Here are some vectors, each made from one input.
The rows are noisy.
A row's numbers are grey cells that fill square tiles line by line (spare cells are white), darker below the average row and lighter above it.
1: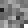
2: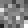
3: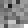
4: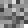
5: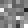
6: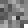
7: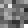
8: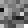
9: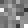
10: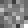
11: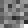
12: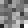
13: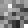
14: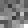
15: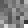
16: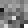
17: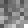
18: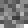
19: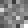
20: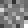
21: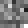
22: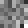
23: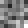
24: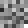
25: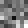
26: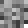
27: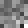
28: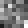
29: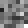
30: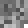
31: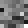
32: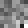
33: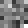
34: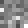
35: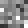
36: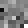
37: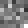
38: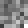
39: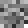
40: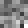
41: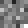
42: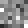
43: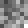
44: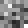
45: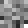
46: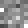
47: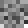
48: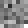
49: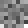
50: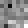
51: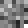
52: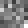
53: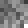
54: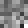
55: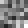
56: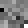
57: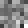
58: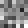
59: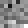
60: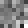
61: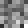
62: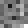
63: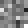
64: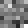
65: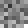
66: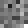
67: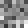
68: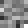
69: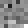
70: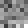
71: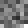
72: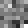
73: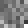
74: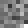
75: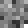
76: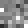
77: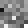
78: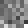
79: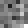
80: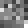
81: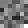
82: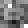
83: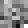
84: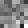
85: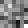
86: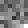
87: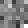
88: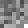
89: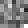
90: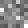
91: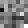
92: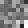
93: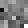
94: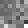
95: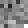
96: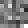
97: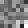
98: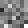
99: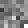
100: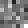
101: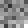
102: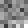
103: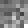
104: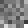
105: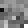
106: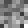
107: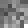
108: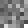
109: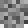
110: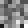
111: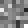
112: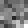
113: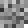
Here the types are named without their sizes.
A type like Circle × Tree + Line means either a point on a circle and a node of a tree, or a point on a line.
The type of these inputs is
(Bool × Bool × Bool + Line) × Line.
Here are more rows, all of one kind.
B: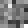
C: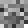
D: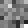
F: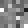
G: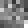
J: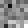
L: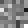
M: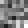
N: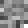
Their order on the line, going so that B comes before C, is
M, G, J, F, L, N, B, D, C.
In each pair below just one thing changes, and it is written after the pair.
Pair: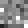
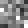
one of the three true/false values
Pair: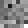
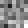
the place on the line
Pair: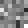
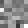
one of the three true/false values
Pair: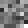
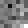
the place on the line
